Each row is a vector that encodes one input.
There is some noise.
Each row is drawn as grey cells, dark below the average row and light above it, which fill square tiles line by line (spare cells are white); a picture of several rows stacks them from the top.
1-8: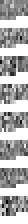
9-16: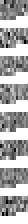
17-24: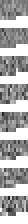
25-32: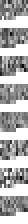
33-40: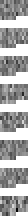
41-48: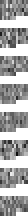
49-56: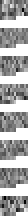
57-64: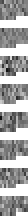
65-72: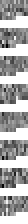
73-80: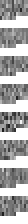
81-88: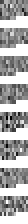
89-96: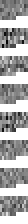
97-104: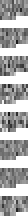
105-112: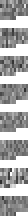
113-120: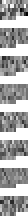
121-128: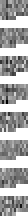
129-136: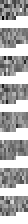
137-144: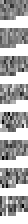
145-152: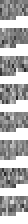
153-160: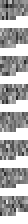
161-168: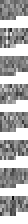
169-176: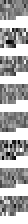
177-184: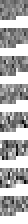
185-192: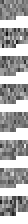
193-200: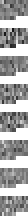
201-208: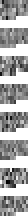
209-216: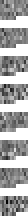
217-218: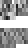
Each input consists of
a list of up to two points on a 5-point line.
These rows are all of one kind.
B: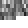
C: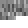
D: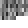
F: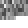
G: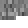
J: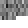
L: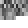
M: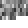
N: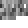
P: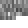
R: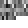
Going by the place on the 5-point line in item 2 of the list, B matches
C, J and L.
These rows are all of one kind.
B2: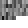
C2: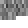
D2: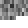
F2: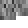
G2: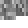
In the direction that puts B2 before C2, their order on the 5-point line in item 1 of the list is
D2, F2, B2, C2, G2.
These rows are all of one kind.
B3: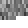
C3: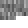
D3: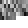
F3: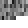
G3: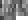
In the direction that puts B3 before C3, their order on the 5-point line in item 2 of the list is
F3, D3, B3, C3, G3.
